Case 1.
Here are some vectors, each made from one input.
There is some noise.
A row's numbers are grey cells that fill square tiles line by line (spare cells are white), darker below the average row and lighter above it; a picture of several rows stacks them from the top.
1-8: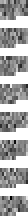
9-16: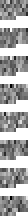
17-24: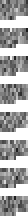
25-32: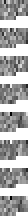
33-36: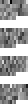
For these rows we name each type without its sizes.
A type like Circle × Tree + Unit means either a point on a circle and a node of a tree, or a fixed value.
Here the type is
Bool × Bool × Bool × Line.
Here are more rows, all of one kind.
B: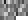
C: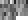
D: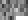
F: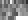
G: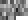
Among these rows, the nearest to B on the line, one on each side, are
C and F.
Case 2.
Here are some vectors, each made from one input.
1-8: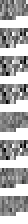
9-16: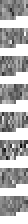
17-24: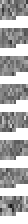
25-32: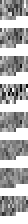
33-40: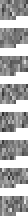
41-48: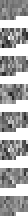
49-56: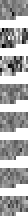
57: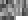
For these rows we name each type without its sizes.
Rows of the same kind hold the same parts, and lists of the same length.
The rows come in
3 kinds.
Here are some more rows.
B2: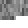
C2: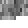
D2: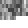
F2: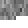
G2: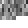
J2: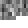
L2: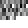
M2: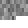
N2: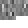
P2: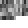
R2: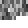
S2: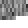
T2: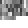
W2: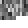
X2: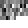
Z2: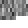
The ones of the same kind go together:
B2, D2, M2, N2, P2, S2, T2, Z2
C2, F2, G2, J2, R2, W2
L2, X2

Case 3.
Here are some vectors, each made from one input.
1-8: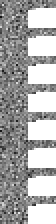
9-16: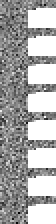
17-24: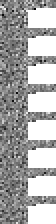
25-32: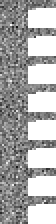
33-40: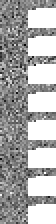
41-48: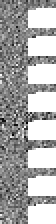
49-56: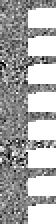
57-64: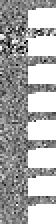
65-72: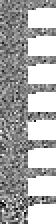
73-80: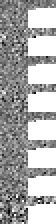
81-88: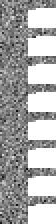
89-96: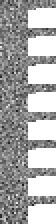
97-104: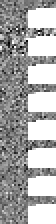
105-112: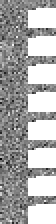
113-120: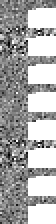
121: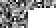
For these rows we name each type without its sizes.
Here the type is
List(Line).
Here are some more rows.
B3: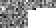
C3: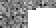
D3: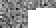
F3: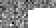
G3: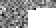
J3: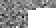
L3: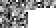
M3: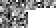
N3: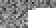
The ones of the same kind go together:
B3, C3, D3, G3, J3
F3, N3
L3, M3

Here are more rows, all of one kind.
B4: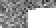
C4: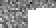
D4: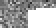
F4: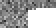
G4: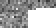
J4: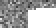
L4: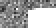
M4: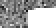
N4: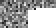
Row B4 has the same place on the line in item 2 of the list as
D4, J4 and L4.
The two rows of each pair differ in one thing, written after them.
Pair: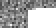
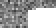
the place on the line in item 2 of the list
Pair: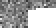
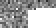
the place on the line in item 1 of the list
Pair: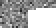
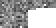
the place on the line in item 2 of the list
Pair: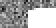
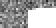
the place on the line in item 1 of the list
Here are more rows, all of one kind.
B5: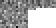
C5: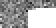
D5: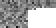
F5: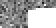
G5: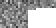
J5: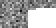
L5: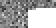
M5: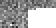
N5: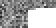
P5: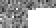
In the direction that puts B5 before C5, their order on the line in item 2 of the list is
M5, B5, G5, L5, J5, C5, P5, N5, F5, D5.
